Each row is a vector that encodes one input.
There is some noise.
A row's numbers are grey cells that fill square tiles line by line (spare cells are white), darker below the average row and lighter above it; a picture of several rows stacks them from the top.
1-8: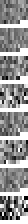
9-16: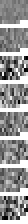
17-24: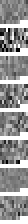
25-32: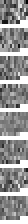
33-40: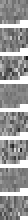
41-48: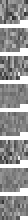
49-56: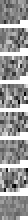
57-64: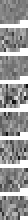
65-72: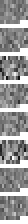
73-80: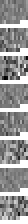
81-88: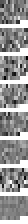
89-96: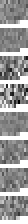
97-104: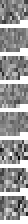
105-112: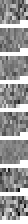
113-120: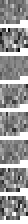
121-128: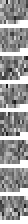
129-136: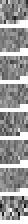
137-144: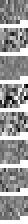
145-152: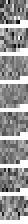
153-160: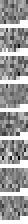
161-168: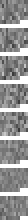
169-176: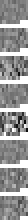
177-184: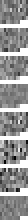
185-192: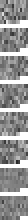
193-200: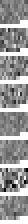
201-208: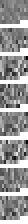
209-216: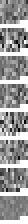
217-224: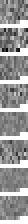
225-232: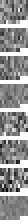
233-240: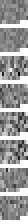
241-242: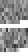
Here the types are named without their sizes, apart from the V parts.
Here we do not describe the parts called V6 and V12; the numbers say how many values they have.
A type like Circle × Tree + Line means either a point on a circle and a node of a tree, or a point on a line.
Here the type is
Bool × (Line + V6) + V12.
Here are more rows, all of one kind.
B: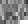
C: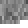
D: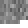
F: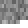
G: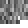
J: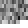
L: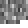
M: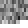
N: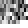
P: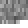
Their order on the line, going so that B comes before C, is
M, P, N, L, G, D, B, F, J, C.
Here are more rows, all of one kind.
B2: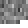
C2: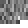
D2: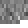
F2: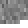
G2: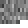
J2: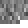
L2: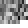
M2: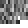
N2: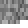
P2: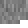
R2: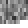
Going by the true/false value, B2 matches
F2, G2 and L2.
